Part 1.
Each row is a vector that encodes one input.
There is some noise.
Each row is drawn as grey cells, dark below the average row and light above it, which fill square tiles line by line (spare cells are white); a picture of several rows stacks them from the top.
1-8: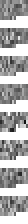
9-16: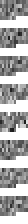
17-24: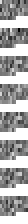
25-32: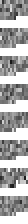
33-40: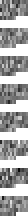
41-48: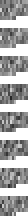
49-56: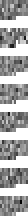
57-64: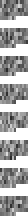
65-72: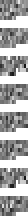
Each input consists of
a list of up to two items, each a point on a 3-point line and a point on a 4-point line.
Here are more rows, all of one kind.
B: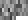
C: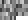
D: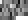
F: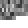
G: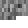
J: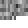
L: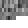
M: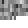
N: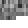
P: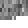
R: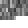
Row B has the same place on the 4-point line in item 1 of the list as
C and D.
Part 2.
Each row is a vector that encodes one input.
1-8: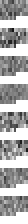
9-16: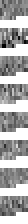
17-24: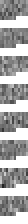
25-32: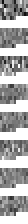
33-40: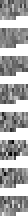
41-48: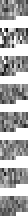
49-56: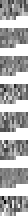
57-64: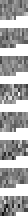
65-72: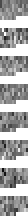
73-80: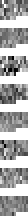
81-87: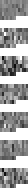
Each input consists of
either a fixed value, or a node of an 11-node tree, or three true/false values.
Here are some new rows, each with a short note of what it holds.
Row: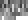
three true/false values
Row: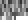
a node of an 11-node tree
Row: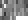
three true/false values
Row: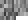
a fixed value
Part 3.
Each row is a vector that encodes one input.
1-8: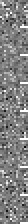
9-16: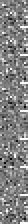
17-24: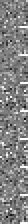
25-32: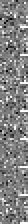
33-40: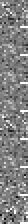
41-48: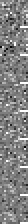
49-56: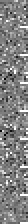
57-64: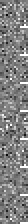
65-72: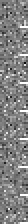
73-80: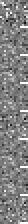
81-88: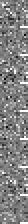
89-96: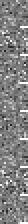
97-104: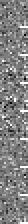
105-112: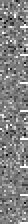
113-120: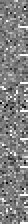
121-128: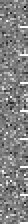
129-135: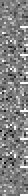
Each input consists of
a point on a 9-point line and a true/false value.
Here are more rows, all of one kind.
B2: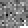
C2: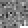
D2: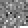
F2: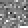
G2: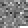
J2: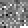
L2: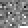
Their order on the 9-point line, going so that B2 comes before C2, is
J2, B2, C2, L2, F2, D2, G2.
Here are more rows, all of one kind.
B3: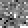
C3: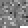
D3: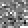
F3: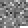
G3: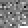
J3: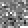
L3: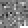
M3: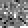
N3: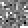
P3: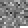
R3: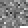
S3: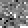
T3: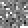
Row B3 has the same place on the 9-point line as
L3 and S3.
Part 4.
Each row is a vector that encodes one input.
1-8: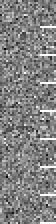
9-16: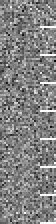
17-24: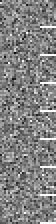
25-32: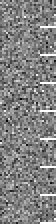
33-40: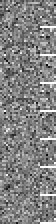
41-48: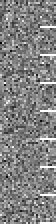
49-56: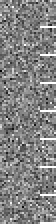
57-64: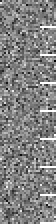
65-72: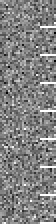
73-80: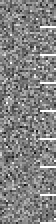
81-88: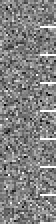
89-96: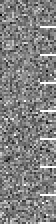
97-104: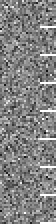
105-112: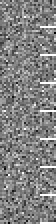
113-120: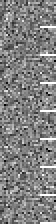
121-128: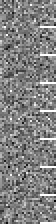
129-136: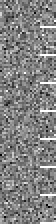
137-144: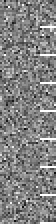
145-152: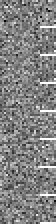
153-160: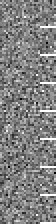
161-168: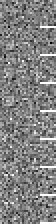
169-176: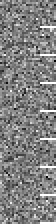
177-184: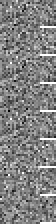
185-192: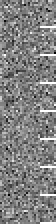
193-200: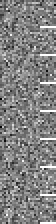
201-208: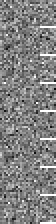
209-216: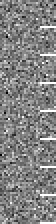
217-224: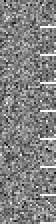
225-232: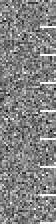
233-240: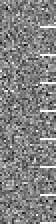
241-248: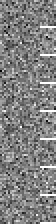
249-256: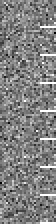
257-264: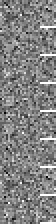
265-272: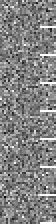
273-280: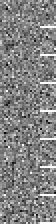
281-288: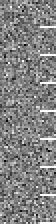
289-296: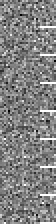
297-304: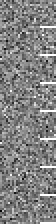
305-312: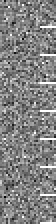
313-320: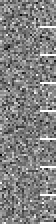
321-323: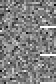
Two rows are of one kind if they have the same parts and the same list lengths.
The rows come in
2 kinds.
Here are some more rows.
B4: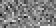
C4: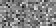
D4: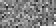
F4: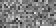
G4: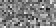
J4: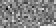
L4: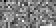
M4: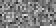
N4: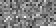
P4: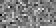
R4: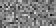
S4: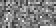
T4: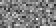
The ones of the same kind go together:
B4, D4, F4, J4, L4, M4, N4, P4, R4, S4, T4
C4, G4

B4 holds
a point on a 19-point line.
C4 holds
a point on an 18-point circle.
